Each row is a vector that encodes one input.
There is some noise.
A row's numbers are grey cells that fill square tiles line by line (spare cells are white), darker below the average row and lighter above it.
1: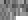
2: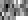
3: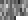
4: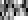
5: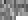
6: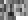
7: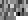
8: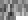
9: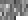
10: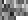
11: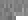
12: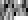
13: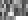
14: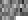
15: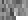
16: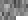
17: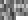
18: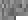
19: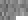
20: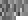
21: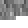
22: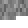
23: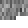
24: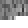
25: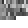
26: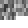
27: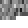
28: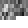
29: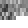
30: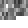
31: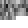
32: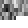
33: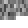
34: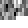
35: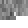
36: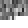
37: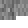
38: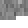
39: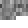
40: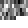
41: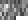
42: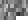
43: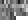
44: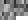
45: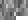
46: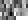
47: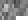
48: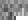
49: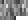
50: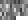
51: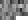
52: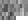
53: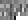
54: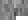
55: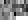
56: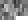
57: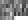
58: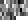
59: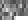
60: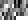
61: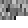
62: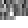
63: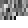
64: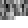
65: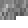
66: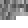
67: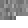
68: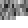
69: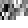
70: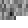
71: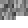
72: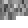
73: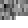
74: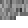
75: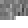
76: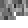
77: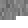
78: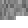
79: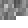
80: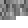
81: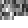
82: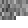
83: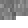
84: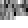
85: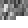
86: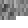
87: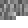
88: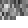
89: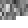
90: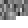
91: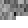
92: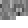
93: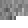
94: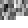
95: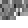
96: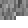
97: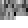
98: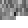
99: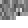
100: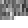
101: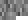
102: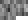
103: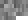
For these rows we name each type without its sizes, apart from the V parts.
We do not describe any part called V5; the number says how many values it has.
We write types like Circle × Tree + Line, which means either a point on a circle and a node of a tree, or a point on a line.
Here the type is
List(Bool × V5).
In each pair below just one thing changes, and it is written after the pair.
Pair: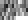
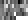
the true/false value in item 1 of the list
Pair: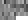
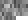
the true/false value in item 1 of the list
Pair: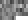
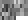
the value of V5 in item 1 of the list
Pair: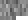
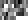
the value of V5 in item 2 of the list
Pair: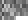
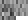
the true/false value in item 2 of the list
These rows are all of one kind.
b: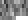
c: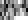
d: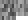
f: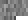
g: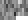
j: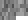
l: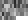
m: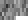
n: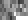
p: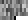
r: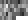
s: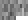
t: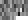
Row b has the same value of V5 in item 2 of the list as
c, j, p and r.
